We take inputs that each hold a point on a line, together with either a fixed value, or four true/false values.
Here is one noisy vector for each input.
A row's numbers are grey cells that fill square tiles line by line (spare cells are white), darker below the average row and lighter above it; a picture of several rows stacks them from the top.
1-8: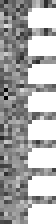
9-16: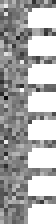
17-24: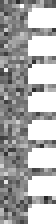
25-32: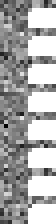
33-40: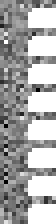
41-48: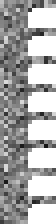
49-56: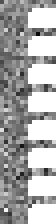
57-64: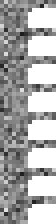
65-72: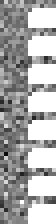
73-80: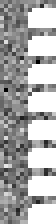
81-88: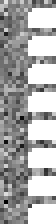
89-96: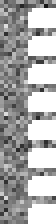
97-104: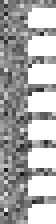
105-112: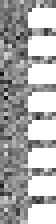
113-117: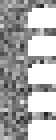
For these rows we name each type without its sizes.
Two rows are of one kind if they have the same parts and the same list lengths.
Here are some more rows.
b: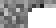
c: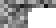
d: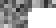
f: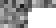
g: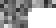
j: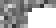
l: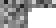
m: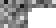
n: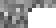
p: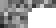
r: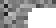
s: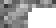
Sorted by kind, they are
b, j, n, p, r, s
c, d, f, g, l, m

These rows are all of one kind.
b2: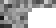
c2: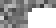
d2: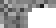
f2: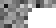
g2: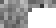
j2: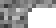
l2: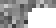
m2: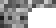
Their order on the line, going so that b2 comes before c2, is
m2, b2, f2, j2, g2, l2, d2, c2.
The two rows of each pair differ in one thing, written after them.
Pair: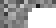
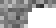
one of the four true/false values
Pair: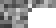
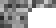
the place on the line
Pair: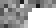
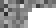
the place on the line
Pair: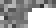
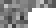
one of the four true/false values
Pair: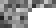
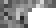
the place on the line
